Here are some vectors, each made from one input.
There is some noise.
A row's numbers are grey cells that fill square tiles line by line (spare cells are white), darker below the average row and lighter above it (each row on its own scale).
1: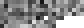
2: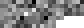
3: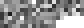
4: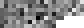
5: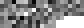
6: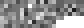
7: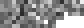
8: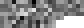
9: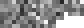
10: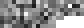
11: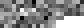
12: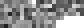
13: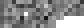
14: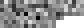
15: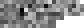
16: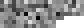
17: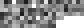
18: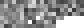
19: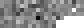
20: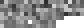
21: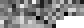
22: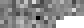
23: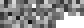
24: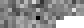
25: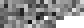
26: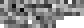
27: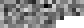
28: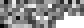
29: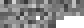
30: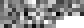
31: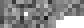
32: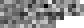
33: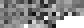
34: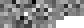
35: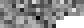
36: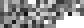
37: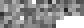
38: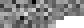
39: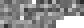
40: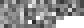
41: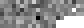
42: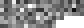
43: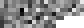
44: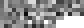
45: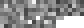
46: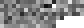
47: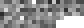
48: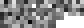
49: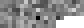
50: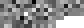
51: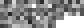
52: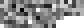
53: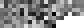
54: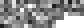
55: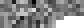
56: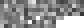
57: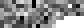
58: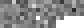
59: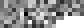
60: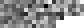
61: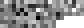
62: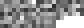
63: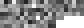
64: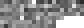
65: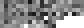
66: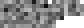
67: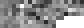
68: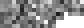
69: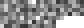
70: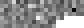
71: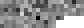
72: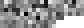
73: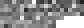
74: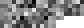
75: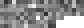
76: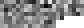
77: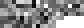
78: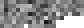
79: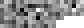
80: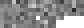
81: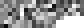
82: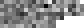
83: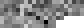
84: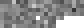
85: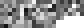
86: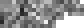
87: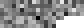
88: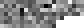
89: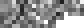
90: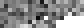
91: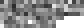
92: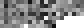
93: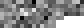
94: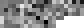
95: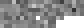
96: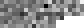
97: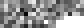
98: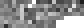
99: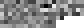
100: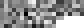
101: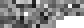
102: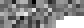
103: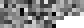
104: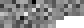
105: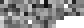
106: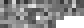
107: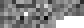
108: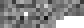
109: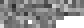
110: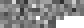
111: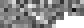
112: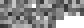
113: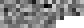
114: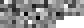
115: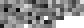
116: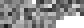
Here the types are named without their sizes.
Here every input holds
a point on a line, together with either a label, or four true/false values.
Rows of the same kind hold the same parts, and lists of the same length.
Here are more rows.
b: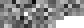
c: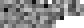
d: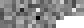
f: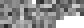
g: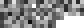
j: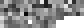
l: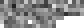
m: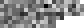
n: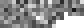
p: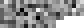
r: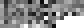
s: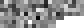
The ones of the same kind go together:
b
c, d, f, g, j, l, m, n, p, r, s

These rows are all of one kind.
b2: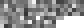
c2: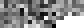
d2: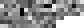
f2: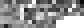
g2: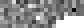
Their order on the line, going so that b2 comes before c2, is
g2, f2, b2, c2, d2.
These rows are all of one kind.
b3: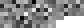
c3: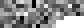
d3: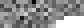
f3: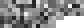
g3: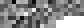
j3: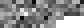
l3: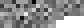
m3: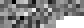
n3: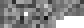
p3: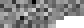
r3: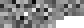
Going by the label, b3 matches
d3, l3, p3 and r3.
